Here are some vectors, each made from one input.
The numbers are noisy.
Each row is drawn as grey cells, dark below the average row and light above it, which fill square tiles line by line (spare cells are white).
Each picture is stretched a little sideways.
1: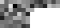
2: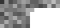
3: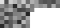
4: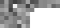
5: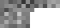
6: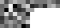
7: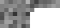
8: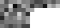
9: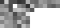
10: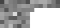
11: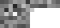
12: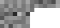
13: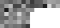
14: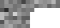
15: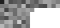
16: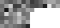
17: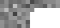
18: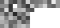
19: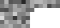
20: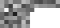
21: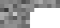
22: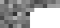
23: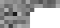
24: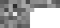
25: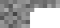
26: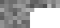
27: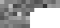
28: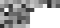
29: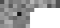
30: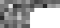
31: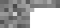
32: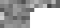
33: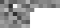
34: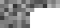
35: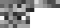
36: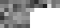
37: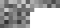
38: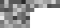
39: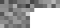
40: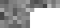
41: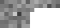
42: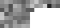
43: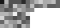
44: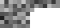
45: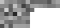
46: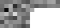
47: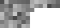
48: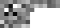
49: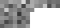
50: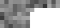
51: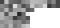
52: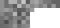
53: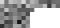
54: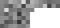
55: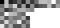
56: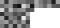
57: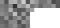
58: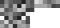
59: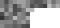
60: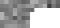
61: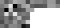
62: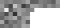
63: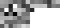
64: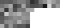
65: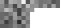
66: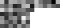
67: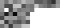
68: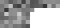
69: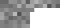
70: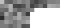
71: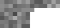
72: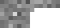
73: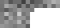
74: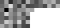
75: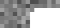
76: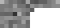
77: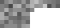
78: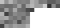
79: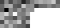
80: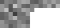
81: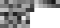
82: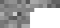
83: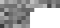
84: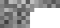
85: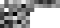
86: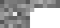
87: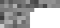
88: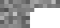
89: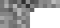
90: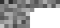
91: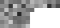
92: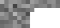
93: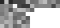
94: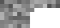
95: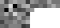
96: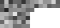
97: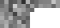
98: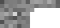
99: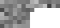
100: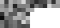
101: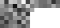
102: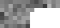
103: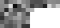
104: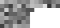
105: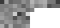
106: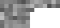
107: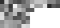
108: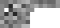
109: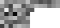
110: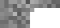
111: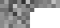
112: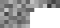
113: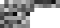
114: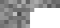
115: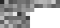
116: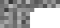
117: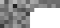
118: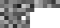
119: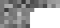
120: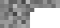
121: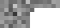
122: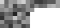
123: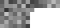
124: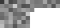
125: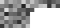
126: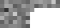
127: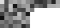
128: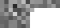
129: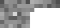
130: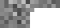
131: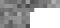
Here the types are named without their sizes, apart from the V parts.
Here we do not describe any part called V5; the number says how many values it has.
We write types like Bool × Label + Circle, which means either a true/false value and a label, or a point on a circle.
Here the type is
List(Bool × V5).
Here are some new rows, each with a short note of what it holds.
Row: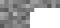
a list of one item
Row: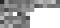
a list of one item
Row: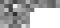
a list of two items
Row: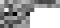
a list of two items
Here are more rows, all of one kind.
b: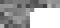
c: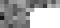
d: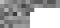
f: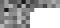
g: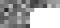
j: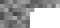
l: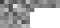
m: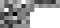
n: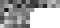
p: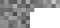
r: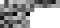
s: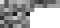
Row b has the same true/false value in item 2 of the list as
d, f and n.
